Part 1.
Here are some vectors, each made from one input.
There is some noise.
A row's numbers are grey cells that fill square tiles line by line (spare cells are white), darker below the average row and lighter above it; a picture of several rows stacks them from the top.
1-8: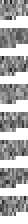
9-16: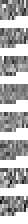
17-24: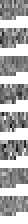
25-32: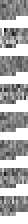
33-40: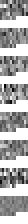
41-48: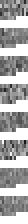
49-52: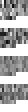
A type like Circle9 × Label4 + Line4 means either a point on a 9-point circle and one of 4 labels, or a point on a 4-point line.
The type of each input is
Line9.
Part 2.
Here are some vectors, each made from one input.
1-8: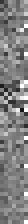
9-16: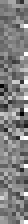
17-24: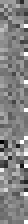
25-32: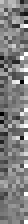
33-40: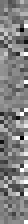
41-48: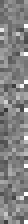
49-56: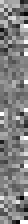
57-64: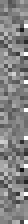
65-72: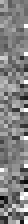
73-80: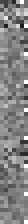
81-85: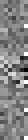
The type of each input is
Bool × Bool × Bool × Bool.
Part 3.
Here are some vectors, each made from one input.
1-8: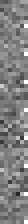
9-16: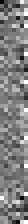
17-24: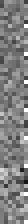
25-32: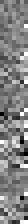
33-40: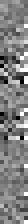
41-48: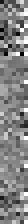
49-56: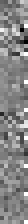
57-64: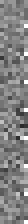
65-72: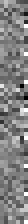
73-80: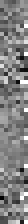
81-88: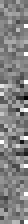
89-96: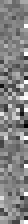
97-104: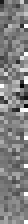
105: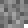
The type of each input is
Tree19.
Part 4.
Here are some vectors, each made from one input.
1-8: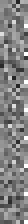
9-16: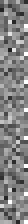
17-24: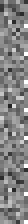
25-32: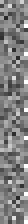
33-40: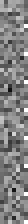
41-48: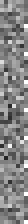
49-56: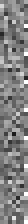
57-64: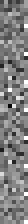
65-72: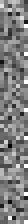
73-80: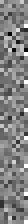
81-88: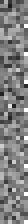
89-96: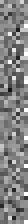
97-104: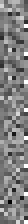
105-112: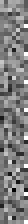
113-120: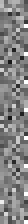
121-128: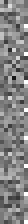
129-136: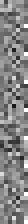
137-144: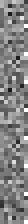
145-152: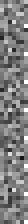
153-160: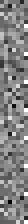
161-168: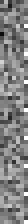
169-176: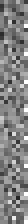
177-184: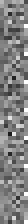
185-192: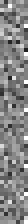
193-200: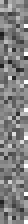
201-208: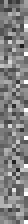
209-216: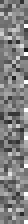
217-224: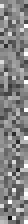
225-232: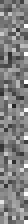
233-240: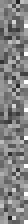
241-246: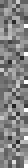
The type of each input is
Bool × Bool × Bool.
